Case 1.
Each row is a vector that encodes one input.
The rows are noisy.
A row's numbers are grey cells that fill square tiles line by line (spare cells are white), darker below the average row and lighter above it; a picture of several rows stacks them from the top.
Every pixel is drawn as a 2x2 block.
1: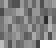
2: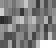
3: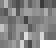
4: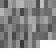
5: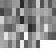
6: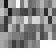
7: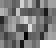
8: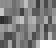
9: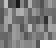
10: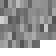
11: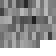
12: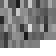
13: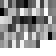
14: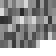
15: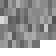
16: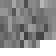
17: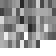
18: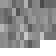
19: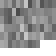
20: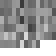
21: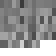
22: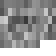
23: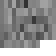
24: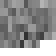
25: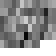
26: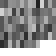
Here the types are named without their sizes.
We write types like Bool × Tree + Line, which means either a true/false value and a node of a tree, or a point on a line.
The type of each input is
Line.
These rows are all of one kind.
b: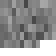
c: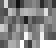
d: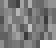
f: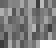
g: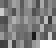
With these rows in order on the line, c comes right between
f and g.
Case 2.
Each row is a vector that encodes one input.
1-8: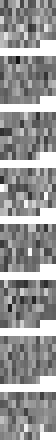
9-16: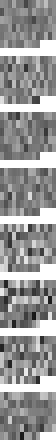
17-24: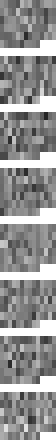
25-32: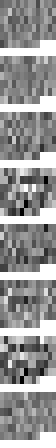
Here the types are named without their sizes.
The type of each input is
Line.
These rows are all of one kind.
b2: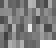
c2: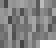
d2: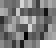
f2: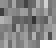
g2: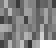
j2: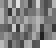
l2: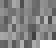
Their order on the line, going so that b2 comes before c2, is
j2, b2, d2, f2, c2, g2, l2.
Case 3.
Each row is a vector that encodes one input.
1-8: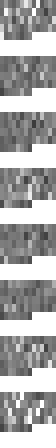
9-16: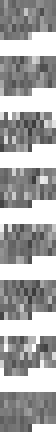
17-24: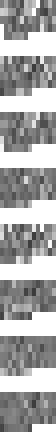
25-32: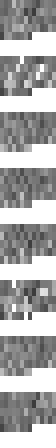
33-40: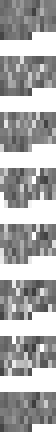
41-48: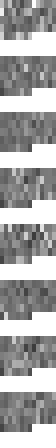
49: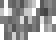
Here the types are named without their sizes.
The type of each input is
Tree.
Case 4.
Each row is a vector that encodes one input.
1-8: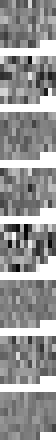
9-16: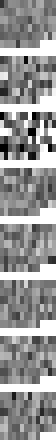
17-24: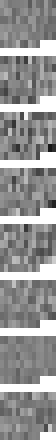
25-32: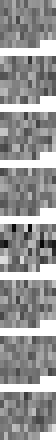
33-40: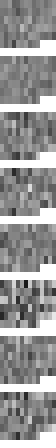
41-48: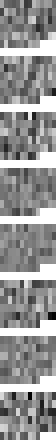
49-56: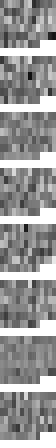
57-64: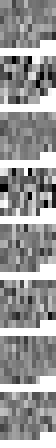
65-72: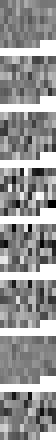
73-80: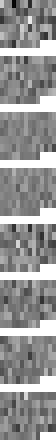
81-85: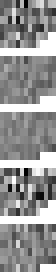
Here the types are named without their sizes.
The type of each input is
Tree.
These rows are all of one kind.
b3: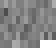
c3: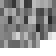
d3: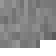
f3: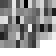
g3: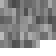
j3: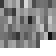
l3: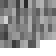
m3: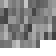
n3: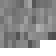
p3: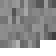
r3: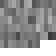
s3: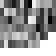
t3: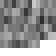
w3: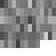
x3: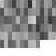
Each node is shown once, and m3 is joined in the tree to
b3.
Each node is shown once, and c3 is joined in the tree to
s3.
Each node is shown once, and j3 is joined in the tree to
w3.
